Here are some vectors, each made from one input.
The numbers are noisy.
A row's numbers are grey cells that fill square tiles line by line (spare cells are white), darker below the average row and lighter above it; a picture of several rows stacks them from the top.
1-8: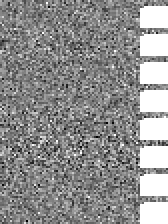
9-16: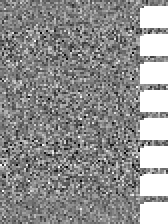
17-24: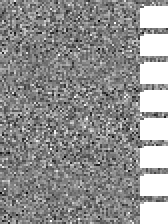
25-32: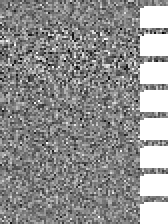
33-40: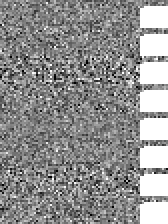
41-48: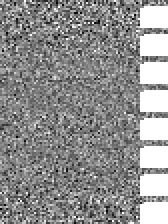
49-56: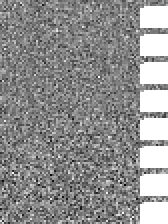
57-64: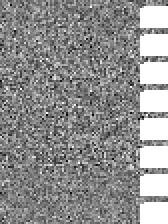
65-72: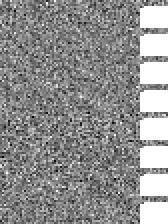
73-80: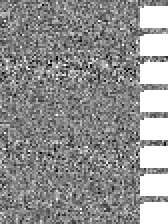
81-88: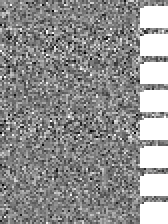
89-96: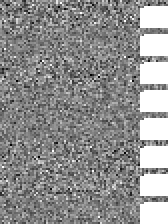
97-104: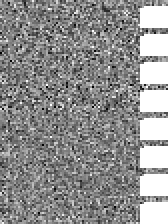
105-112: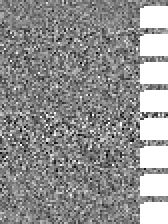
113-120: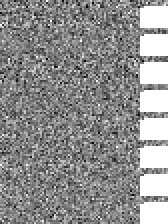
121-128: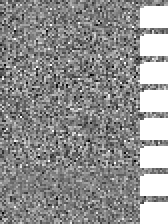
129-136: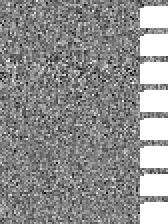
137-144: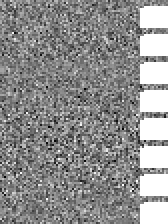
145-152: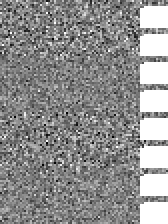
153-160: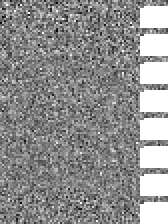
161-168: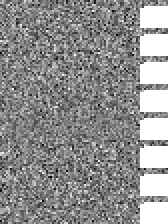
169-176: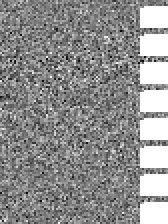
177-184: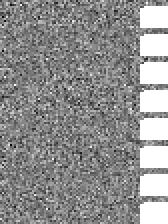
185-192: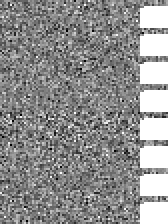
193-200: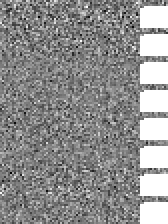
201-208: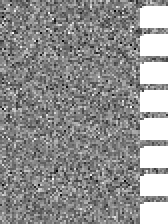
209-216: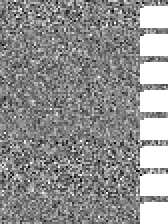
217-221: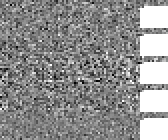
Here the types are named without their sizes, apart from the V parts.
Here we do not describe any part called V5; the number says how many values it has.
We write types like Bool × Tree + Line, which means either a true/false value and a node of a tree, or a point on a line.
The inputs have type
Circle × V5 + Tree.
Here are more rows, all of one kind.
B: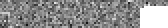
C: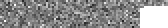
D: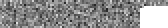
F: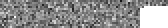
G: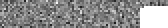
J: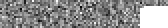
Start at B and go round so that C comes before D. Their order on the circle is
B, C, D, J, G, F.
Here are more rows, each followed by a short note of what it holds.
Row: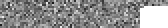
a point on a circle and a value of V5
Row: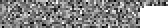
a point on a circle and a value of V5
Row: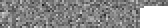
a point on a circle and a value of V5
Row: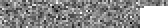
a point on a circle and a value of V5
